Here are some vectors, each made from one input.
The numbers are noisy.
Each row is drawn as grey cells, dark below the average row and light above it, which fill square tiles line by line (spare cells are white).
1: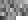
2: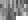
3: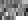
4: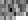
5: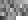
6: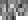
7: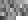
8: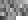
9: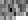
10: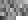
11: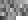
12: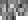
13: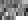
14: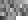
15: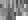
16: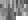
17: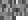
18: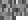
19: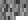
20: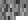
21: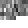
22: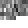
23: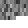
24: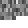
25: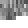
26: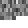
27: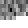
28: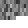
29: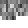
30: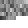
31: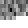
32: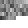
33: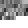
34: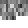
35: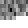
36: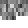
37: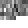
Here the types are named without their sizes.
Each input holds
a point on a circle.
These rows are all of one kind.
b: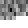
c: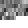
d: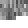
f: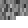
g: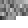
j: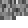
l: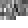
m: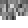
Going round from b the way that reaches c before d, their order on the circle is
b, f, c, g, j, l, m, d.
